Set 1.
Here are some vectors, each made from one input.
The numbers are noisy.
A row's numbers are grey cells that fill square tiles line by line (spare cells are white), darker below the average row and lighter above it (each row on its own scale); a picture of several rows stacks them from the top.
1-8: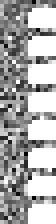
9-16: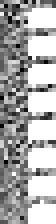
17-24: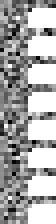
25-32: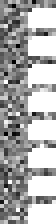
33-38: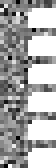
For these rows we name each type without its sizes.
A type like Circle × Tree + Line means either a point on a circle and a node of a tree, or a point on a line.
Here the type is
Label.
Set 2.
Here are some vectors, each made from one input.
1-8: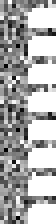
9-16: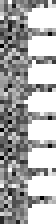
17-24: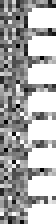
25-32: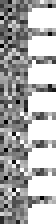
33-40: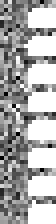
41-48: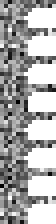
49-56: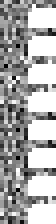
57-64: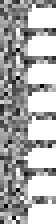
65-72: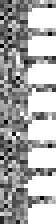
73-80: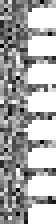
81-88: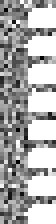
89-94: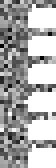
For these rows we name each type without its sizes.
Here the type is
Circle.
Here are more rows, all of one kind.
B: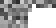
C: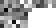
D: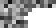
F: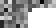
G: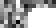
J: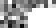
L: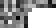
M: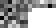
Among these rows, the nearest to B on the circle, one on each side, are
C and L.
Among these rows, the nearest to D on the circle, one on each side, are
G and M.
